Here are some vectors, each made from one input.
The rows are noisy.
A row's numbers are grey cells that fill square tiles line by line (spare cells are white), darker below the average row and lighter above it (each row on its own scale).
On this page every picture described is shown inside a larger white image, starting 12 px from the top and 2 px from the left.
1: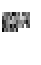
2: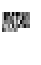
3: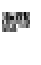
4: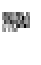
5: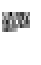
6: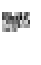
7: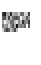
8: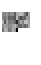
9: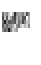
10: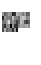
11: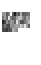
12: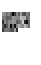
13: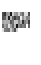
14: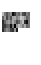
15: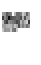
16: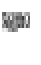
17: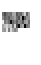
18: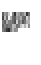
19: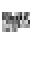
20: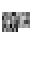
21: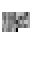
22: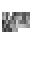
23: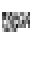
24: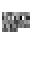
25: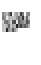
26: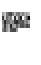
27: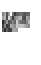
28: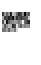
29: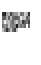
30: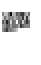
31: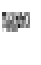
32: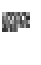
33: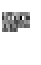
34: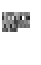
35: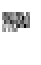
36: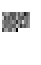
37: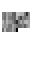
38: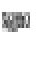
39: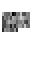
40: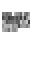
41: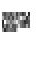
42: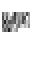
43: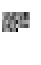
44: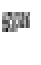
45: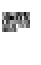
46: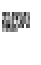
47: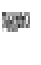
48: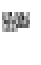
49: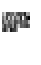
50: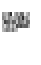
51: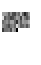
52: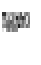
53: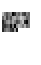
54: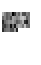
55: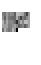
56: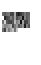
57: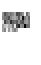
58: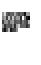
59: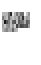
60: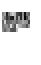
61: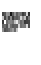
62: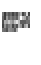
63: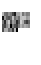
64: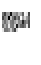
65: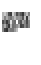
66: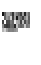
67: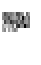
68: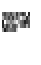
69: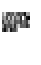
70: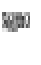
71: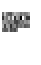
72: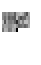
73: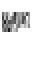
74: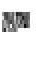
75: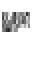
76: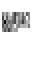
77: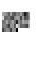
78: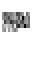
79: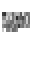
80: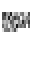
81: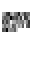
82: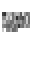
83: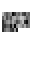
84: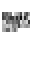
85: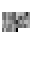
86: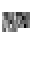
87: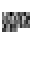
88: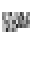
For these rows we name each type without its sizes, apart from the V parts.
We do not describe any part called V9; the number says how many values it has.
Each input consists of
a value of V9, together with either a point on a line, or a node of a tree.
